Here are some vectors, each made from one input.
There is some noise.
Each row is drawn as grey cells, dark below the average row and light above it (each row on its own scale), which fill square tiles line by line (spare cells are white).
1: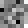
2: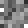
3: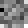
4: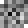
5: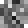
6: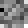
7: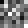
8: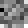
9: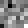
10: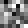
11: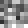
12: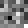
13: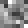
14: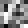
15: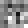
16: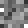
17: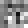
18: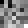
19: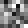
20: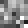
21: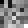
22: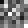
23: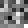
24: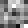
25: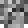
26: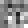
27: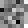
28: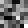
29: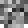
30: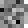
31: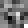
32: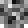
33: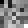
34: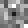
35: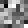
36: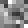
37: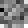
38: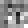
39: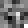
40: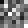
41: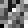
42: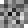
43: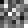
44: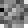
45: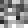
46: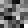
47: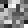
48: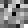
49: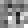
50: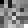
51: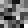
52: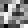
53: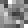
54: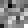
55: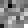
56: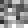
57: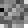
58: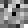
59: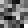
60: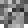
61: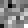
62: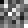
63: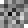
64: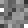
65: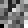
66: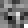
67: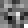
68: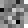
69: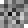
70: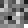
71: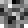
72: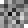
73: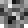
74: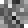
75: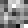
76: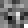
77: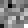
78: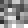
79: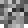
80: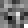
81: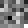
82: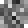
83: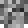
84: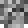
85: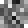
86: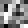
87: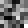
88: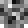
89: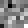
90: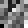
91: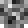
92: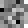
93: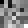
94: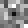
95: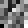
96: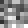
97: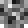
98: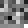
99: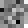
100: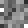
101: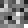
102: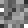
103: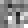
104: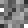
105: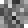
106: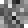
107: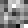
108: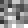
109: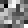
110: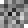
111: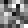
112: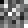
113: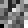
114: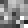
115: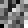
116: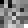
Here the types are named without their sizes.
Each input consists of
either a label, or four true/false values.
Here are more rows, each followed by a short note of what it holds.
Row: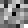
a label
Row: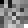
four true/false values
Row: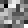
a label
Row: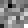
four true/false values
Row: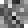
four true/false values
